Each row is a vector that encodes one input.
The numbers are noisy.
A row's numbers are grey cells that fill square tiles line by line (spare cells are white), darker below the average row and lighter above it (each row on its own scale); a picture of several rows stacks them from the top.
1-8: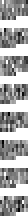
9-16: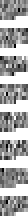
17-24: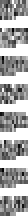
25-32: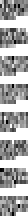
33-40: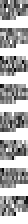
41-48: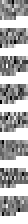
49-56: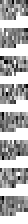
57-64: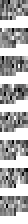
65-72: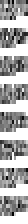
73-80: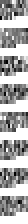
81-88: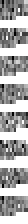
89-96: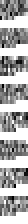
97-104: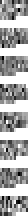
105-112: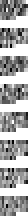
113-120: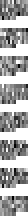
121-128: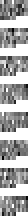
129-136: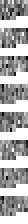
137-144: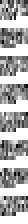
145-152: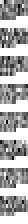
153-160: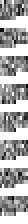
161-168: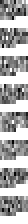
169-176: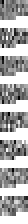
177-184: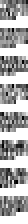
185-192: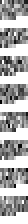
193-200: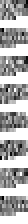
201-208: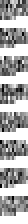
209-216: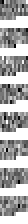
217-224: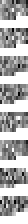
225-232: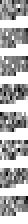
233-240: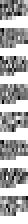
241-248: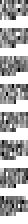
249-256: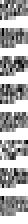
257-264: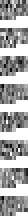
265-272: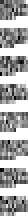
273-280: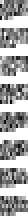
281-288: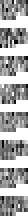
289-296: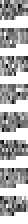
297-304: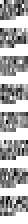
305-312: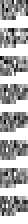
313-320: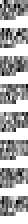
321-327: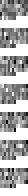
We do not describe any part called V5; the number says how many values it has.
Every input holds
a node of a 13-node tree, together with either a point on a 9-point line, or a true/false value and a value of V5.
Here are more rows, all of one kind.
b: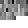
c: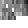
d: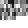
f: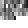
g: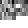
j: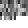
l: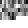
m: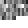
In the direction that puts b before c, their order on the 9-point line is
d, m, g, b, c, l, f, j.
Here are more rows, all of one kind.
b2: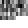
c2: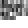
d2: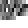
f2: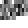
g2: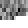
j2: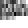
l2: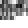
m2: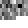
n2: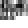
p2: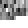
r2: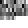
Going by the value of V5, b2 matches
d2, f2, g2 and n2.
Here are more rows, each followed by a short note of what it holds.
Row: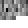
a point on a 9-point line and a node of a 13-node tree
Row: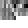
a point on a 9-point line and a node of a 13-node tree
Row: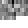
a point on a 9-point line and a node of a 13-node tree
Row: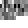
a node of a 13-node tree, a true/false value and a value of V5
